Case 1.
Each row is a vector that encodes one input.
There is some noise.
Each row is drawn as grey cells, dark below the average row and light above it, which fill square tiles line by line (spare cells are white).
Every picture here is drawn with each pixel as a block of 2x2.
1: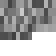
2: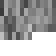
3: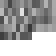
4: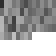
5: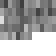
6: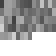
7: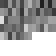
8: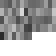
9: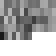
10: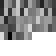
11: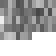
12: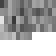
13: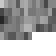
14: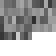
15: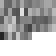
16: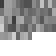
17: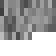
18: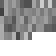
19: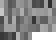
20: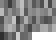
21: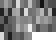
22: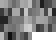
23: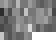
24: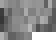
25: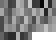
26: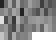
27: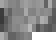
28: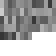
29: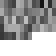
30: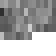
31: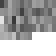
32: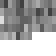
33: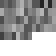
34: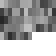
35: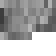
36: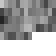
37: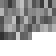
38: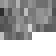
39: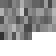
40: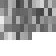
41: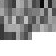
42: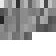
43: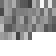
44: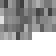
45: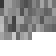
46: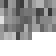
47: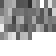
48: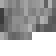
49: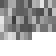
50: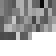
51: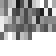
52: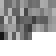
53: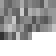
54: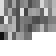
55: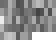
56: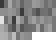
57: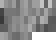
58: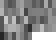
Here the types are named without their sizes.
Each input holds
either a label, or a point on a line.
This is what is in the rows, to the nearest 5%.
About 35% of them hold a label. The rest hold a point on a line.
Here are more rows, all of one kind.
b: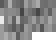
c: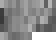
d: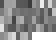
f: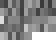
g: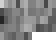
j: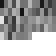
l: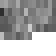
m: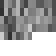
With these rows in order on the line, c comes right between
g and l.
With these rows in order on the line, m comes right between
d and l.
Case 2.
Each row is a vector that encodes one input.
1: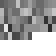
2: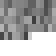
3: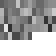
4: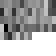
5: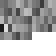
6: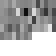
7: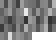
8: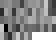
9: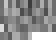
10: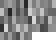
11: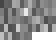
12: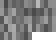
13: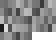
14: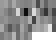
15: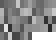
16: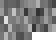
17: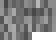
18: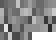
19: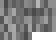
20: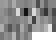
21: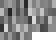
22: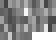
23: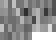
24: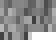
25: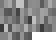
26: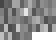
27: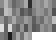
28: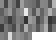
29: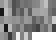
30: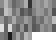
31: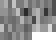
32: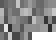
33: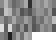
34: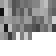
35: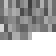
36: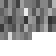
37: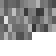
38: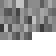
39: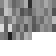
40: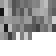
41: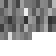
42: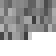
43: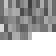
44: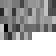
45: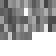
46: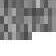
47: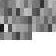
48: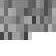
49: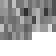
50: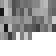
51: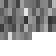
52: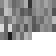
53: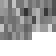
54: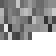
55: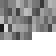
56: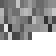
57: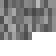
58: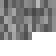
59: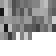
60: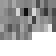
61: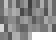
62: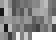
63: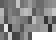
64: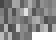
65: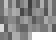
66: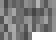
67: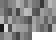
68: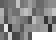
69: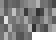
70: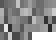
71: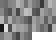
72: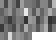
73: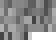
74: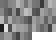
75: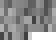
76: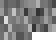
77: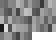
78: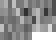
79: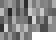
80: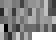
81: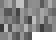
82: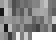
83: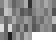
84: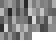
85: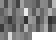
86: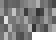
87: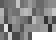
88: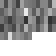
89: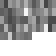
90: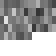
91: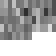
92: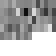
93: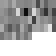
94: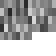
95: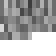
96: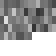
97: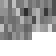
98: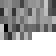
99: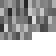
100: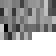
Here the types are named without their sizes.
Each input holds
either a point on a line, or a node of a tree.
